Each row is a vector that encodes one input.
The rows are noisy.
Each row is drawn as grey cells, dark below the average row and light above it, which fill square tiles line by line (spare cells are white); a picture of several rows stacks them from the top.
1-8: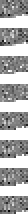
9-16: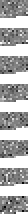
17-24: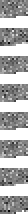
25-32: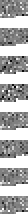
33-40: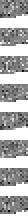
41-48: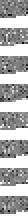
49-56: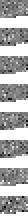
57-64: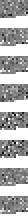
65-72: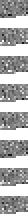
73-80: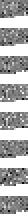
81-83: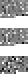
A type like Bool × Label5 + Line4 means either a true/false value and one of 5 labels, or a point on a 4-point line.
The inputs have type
Bool × List2(Line6).
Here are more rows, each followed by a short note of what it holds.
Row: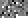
a true/false value, together with the empty list
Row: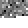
a true/false value, together with the empty list
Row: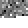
a true/false value, together with the empty list
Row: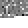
a true/false value, together with a list of one item
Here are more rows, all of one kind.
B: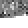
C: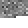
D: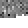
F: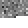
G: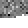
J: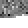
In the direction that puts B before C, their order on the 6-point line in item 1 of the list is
B, J, G, F, C, D.
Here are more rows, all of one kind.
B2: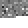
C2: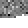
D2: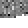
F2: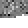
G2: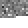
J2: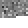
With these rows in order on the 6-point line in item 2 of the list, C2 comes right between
G2 and J2.
